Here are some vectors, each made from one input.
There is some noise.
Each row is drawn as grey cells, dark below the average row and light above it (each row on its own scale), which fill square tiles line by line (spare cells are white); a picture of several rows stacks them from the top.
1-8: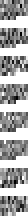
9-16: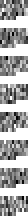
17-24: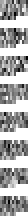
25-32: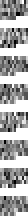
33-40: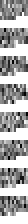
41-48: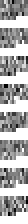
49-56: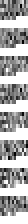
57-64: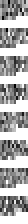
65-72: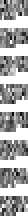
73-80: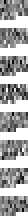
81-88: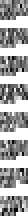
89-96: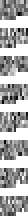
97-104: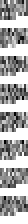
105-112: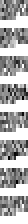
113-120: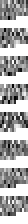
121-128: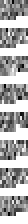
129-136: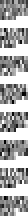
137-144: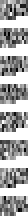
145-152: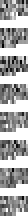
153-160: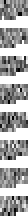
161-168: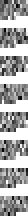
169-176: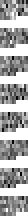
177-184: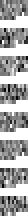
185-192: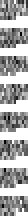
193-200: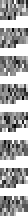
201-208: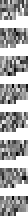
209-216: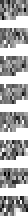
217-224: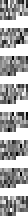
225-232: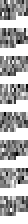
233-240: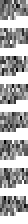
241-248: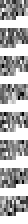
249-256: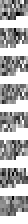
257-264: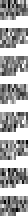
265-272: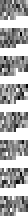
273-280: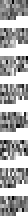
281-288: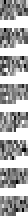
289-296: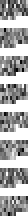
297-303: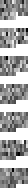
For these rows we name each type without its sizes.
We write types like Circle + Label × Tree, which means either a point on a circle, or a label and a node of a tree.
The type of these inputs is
Label.
